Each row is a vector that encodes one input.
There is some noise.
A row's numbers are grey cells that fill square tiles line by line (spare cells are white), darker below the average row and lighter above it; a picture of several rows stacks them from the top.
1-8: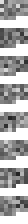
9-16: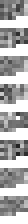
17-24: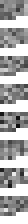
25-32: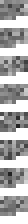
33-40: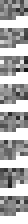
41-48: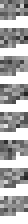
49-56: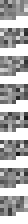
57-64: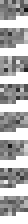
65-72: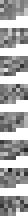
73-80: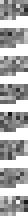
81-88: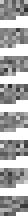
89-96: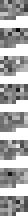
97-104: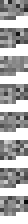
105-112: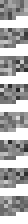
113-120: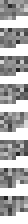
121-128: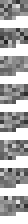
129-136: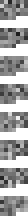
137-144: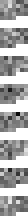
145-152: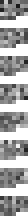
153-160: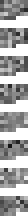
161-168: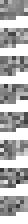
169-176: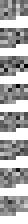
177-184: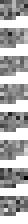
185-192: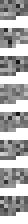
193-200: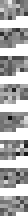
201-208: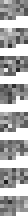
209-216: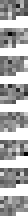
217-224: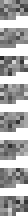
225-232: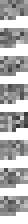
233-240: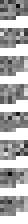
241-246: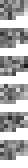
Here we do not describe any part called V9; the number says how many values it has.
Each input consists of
either a point on an 8-point circle and a value of V9, or three true/false values, or a list of up to two points on a 5-point line.
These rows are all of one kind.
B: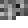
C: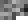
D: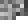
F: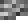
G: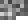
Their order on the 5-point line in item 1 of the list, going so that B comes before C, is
B, D, G, F, C.
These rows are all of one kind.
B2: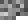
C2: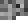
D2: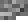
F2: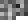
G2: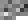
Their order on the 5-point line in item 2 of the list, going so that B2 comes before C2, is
G2, D2, F2, B2, C2.
